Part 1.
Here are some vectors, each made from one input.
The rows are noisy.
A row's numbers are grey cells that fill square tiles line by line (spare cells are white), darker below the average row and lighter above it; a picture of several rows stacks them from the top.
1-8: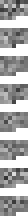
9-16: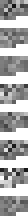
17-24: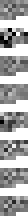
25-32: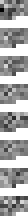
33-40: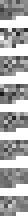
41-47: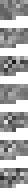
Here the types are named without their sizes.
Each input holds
a point on a line.
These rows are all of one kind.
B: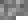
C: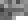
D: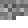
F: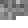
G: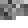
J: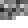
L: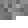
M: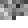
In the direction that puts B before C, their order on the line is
M, D, F, B, G, L, C, J.
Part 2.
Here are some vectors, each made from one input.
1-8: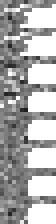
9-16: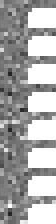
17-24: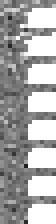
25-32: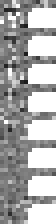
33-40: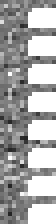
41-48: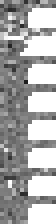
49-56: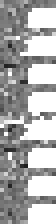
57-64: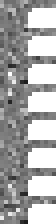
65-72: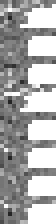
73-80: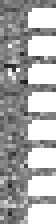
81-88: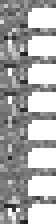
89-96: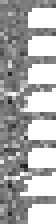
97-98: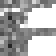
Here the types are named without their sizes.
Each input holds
a label.
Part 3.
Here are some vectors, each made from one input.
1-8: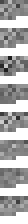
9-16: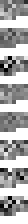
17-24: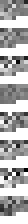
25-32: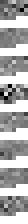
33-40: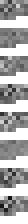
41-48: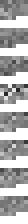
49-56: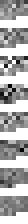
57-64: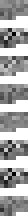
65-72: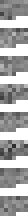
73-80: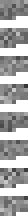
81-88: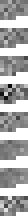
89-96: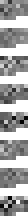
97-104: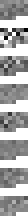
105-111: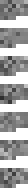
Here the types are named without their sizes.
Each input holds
either a fixed value, or a point on each of two lines.
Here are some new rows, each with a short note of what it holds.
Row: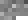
a point on each of two lines
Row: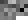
a fixed value
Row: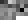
a fixed value
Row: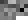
a fixed value
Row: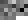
a fixed value
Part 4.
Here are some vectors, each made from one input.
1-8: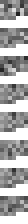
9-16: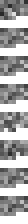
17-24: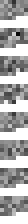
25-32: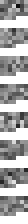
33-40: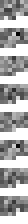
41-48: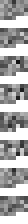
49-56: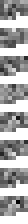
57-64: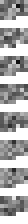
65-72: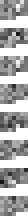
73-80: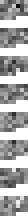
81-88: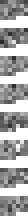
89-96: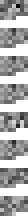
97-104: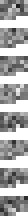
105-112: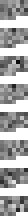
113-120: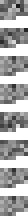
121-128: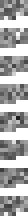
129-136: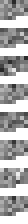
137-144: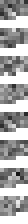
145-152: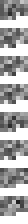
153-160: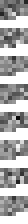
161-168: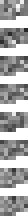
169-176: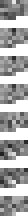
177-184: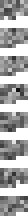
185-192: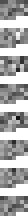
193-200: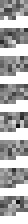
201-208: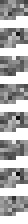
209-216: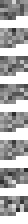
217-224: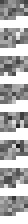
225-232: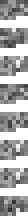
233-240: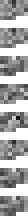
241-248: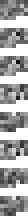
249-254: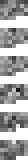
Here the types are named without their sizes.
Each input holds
a label.
